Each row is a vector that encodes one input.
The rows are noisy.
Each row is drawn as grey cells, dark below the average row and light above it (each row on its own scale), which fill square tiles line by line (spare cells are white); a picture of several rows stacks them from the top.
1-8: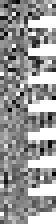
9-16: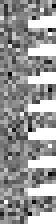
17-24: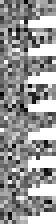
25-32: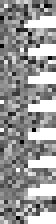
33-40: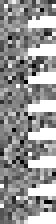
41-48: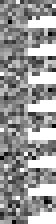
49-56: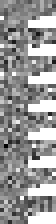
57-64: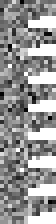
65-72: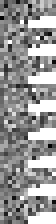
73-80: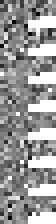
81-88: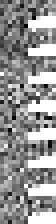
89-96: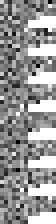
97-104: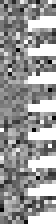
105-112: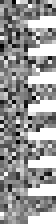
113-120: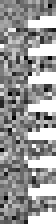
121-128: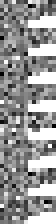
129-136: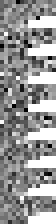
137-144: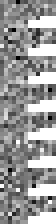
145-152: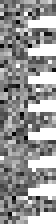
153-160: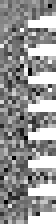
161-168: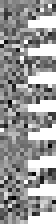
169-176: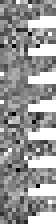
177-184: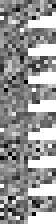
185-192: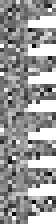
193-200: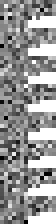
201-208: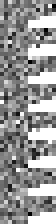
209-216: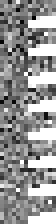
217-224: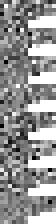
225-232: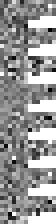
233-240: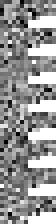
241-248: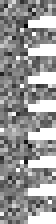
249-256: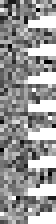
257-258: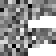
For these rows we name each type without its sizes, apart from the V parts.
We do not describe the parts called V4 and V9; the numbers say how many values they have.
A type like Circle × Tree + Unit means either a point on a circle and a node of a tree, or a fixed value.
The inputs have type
(Bool × Bool × Bool + V9) × Label + Line × V4.
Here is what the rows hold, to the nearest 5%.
About 75% of them hold a label, together with either three true/false values, or a value of V9. The rest hold a point on a line and a value of V4.
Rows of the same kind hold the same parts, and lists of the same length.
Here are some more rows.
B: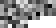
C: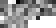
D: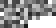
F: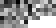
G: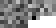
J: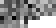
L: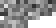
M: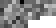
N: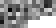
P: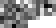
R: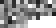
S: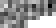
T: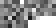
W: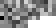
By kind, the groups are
B, N, P, R, W
C, G, L, M, S
D, F, J, T

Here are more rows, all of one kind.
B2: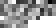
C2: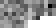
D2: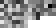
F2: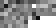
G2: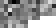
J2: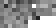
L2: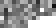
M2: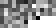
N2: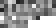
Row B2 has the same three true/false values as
C2 and D2.
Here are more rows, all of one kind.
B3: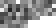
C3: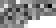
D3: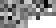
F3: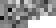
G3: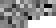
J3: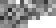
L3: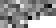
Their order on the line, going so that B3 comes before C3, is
F3, J3, B3, C3, D3, G3, L3.
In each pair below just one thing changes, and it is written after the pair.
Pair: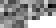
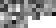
the label
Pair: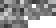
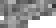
the label
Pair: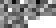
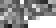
one of the three true/false values
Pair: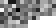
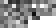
one of the three true/false values
